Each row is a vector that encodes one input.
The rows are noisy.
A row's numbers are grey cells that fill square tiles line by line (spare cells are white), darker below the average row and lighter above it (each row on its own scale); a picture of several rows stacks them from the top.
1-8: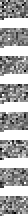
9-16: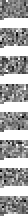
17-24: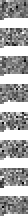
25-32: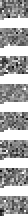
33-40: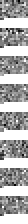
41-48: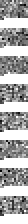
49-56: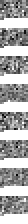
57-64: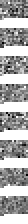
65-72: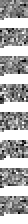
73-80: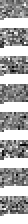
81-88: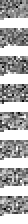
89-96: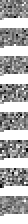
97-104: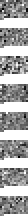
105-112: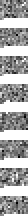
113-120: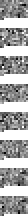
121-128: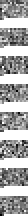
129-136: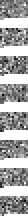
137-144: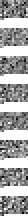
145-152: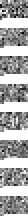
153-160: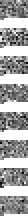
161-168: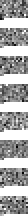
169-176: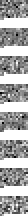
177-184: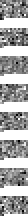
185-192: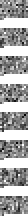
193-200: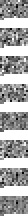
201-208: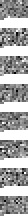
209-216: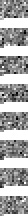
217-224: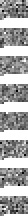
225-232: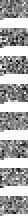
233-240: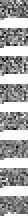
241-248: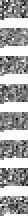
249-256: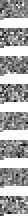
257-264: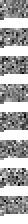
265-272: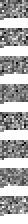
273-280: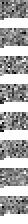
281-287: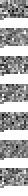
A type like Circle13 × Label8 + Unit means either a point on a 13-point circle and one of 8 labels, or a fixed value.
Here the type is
Bool × (Line4 × Line5 + Tree16).
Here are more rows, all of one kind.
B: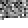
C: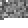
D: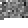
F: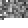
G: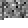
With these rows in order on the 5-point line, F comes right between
C and G.
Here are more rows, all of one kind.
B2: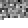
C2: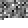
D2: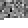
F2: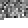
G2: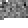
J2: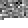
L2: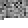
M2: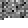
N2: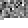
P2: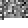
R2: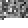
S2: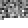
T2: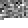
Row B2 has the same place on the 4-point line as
P2, R2 and S2.
